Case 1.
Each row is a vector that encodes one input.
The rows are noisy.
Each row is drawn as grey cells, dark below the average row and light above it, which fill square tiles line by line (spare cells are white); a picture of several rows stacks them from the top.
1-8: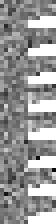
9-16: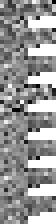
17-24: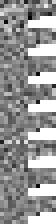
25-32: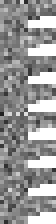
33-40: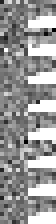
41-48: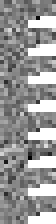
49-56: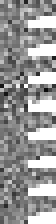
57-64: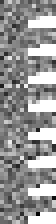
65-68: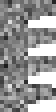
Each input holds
either a point on a 5-point line, or a point on a 6-point line.
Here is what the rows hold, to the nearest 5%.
About 45% of them hold a point on a 5-point line. The rest hold a point on a 6-point line.
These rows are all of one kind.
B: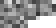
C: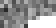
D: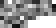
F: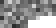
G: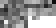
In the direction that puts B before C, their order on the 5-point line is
F, D, B, C, G.
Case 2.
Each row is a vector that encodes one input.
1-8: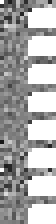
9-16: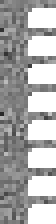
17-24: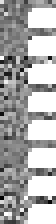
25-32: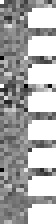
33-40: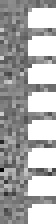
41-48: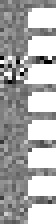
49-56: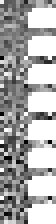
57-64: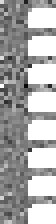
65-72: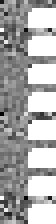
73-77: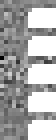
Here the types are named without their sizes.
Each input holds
either a point on a line, or four true/false values.
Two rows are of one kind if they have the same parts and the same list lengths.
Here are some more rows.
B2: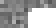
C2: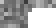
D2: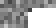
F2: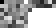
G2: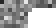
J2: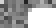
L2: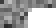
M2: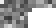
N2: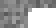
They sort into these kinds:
B2, C2, G2, J2, L2, M2, N2
D2, F2

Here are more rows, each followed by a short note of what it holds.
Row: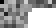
four true/false values
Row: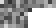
a point on a line
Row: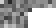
a point on a line
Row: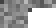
a point on a line
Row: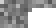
four true/false values
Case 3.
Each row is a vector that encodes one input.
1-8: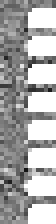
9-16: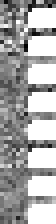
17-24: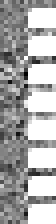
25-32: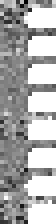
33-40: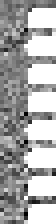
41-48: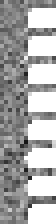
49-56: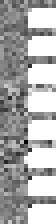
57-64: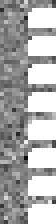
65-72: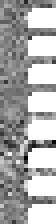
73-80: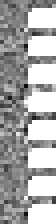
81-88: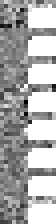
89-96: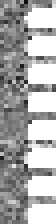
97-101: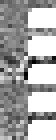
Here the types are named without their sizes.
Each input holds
a point on a circle and a point on each of two lines.
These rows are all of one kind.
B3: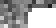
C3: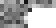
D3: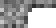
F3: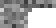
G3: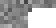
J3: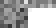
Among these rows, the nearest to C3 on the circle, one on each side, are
D3 and G3.
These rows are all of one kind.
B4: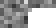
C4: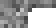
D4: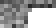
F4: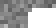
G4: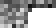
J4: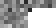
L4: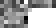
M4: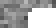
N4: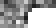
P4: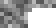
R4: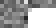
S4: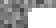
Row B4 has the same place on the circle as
D4, F4, L4 and S4.
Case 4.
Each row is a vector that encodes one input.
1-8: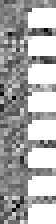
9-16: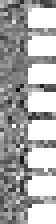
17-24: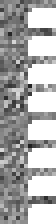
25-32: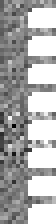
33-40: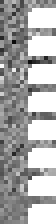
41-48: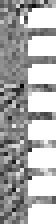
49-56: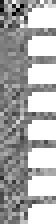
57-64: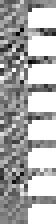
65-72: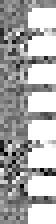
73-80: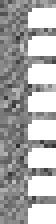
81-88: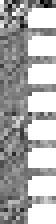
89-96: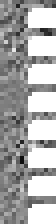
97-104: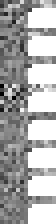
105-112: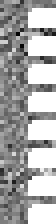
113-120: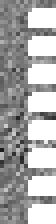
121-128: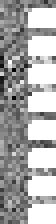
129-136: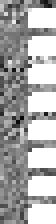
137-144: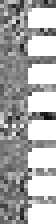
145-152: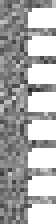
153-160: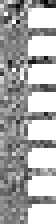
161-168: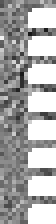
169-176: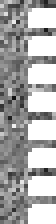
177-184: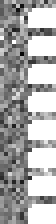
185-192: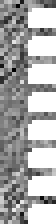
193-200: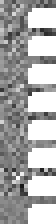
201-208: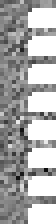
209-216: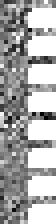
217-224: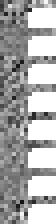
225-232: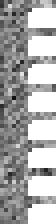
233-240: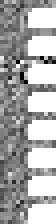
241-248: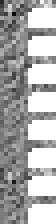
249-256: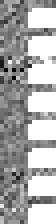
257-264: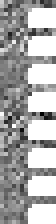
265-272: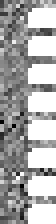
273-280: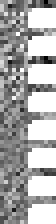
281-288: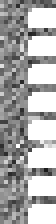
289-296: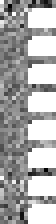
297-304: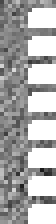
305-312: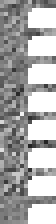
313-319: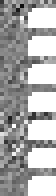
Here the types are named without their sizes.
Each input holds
a label, together with either a fixed value, or a point on each of two lines.
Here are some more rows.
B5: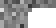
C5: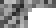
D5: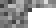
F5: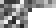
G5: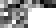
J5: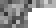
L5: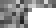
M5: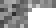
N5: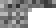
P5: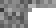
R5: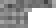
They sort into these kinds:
B5, C5, D5, G5, L5, M5, N5
F5, J5, P5, R5

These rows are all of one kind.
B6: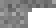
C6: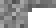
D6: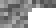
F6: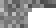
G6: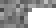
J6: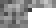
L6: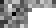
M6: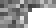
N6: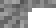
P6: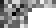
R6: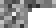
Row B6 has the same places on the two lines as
F6, M6 and P6.
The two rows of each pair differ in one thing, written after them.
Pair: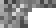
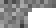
the label
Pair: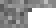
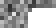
the place on one of the two lines
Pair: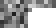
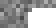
the label
